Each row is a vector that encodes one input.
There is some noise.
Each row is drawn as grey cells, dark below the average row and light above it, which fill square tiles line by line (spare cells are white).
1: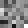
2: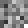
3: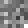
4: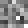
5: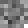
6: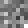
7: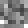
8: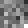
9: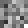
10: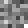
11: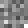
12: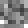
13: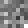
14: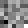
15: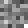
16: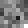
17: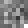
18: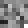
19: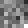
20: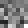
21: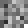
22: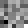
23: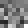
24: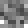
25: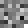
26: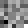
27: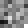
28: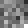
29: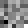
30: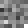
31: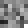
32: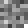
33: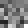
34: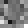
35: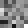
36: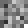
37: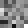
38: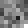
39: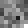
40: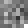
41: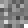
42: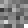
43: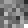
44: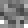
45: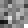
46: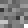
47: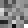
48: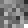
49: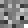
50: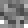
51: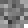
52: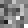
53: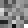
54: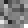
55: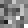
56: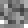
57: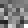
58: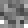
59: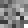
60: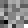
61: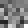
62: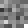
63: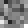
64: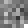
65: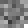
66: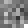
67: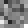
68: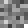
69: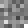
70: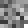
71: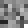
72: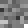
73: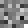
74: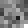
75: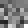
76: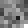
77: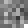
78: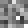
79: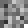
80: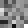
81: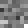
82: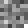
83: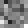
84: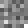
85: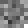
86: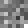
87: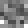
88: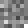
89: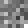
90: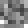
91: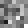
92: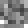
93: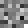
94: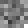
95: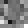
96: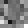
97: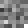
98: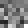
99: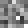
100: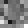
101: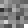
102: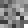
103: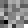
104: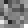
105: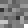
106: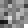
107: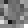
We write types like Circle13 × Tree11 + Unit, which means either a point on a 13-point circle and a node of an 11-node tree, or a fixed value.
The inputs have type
Label10 + Line13.
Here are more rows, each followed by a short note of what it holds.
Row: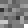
a point on a 13-point line
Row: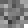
a point on a 13-point line
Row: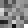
one of 10 labels
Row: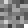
a point on a 13-point line
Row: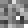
one of 10 labels
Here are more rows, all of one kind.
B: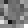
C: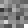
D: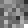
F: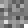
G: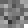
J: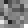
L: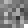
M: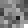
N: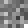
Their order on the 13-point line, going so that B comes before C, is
J, B, G, C, F, N, L, D, M.
